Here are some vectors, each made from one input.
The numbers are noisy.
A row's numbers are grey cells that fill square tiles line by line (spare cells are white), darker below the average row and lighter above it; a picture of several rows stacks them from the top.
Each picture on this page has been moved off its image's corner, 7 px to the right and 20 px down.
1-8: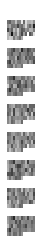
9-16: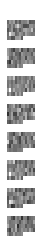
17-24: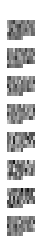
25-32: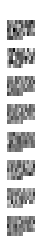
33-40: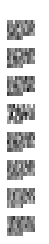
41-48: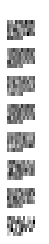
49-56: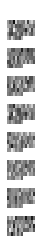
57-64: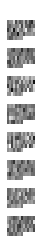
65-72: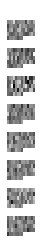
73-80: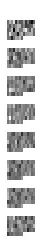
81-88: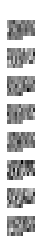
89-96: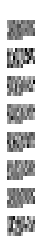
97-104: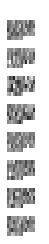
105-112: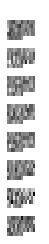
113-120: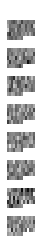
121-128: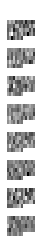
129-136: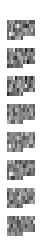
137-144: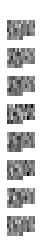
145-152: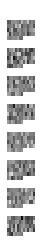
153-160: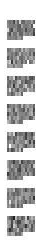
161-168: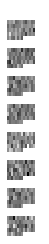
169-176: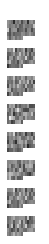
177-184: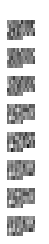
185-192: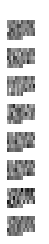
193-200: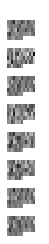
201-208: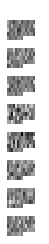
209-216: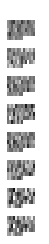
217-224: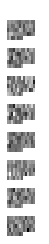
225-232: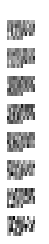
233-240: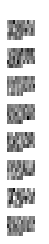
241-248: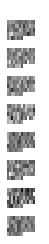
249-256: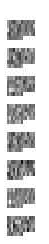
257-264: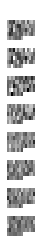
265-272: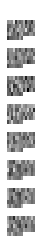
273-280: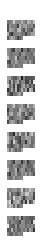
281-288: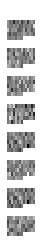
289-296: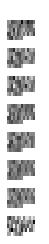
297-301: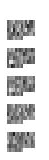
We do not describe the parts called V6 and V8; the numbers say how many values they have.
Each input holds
either a point on a 3-point line, a point on a 5-point line, a value of V6 and a value of V8, or four true/false values.
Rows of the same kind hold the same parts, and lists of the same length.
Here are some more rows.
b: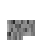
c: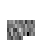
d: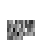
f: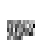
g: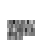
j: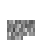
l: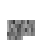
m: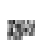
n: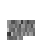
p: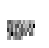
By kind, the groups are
b, g, l, m, n
c, d, f, j, p

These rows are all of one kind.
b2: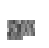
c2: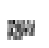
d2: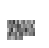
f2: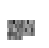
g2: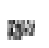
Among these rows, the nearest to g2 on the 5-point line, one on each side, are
b2 and f2.
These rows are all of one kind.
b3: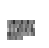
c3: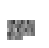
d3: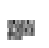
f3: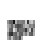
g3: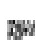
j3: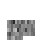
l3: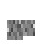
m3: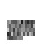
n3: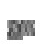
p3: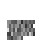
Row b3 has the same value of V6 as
d3 and f3.
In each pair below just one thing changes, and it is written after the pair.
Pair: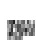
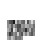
the place on the 3-point line
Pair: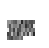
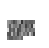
the value of V8
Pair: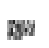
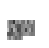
the value of V8
